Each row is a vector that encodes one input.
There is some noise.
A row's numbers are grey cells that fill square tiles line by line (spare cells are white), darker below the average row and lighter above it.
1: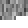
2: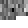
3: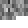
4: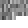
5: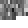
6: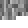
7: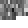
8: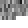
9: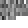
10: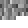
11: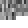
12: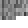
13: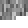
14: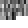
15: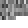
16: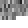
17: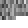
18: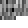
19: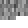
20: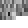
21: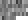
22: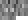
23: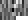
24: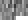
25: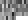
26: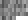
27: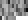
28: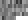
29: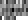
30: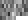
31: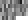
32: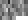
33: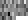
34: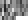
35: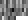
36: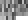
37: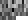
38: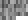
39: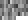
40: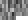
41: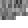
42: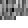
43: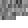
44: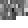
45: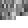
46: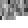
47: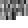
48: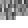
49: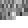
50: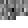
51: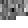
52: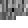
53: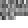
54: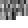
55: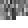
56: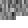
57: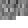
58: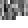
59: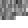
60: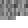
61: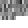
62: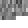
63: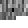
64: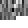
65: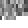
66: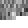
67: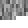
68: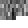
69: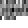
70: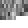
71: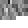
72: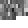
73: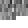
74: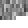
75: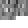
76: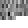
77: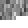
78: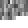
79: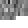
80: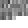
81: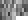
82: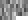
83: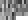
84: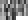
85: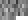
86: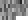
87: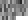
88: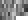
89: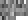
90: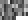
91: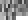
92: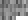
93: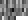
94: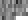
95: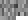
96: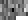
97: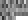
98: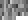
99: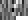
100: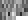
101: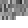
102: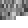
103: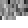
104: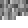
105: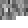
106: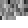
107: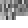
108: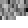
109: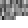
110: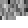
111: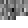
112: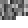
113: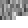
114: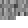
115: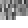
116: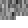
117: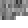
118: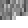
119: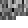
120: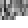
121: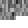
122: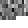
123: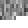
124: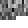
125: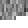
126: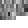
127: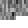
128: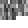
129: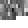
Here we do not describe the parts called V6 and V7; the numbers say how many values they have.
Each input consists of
a point on a 4-point line and a point on a 5-point line, together with either a fixed value, or a point on each of two 4-point lines, a value of V6 and a value of V7.
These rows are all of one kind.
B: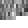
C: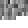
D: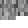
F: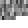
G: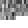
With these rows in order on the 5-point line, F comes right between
D and G.
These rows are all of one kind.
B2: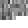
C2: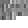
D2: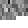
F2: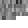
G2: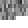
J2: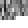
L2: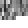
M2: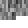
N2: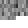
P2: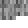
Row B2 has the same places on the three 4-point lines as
F2 and G2.
